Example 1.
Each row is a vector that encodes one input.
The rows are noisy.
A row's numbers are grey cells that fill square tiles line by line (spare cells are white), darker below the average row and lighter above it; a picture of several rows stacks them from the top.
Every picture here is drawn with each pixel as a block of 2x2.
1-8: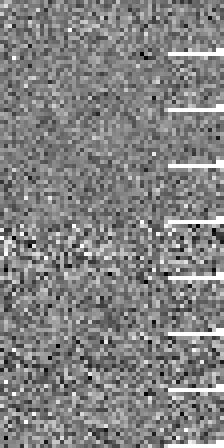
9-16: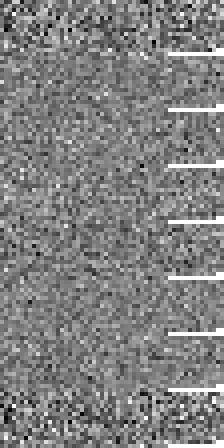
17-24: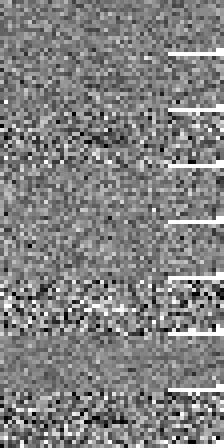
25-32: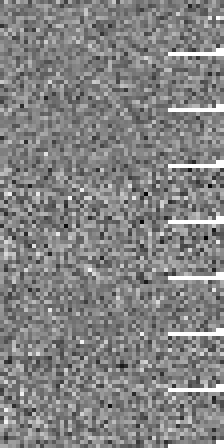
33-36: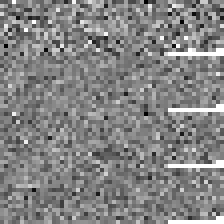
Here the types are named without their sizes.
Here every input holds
a point on a line, together with either a fixed value, or three true/false values.
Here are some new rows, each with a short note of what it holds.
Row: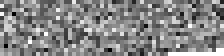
a point on a line and three true/false values
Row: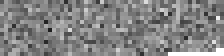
a point on a line and three true/false values
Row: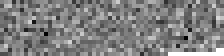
a point on a line and three true/false values
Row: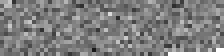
a point on a line and three true/false values
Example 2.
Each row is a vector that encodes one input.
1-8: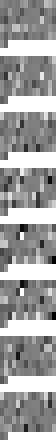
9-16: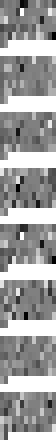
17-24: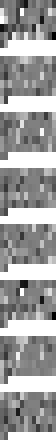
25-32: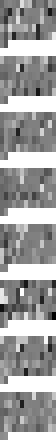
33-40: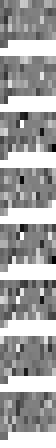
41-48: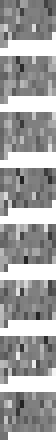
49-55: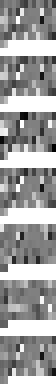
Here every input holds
a point on a 4-point line, together with either a fixed value, or a node of an 8-node tree.
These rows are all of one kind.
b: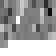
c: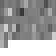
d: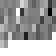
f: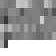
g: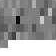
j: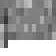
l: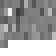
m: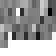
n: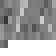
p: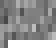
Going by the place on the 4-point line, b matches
d and m.
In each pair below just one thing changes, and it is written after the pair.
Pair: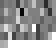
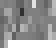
the place on the 4-point line
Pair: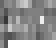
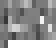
the place on the 4-point line
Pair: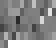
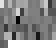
the node of the tree
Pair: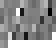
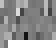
the place on the 4-point line
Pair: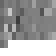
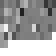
the place on the 4-point line
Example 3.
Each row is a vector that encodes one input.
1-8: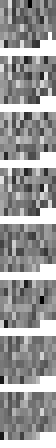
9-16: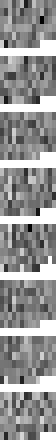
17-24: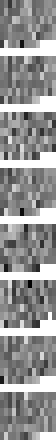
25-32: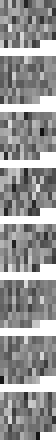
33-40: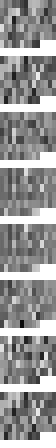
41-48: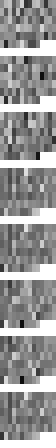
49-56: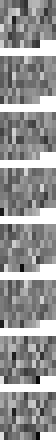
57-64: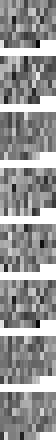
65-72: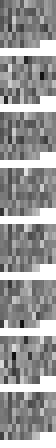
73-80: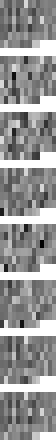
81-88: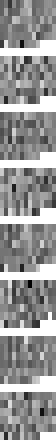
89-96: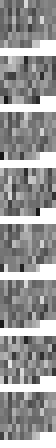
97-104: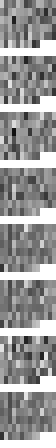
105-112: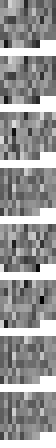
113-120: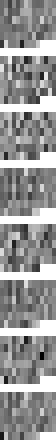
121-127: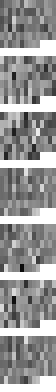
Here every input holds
either a point on a 13-point line, or a node of a 13-node tree.
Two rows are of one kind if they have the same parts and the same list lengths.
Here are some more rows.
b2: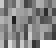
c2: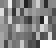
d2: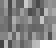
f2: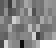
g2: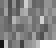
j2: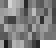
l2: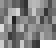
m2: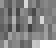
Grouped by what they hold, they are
b2, c2, j2, l2
d2, f2, g2, m2

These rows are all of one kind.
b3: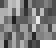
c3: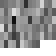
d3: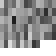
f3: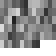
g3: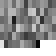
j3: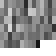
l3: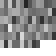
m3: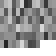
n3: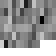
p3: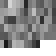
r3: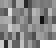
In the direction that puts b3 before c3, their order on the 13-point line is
b3, p3, g3, j3, f3, c3, d3, l3, r3, n3, m3.
